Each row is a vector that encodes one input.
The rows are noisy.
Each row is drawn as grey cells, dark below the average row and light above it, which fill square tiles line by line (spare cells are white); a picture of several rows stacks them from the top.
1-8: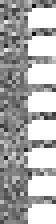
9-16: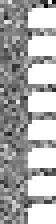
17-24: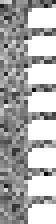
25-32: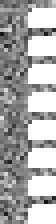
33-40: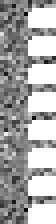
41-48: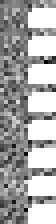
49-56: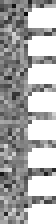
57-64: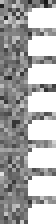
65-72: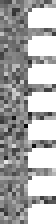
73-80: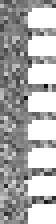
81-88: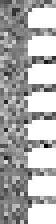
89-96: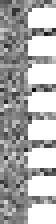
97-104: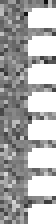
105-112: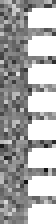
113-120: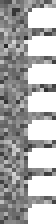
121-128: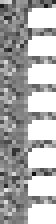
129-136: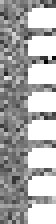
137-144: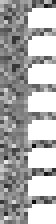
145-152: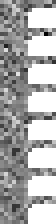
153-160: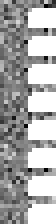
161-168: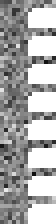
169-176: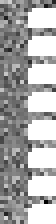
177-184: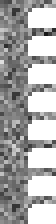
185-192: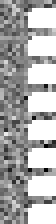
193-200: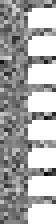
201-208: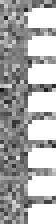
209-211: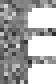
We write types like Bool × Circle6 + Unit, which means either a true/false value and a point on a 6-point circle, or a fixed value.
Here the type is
Bool × Label11.
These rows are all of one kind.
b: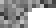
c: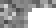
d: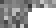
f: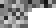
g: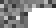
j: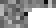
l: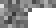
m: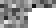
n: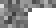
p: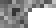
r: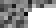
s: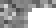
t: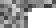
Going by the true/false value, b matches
f, m and t.
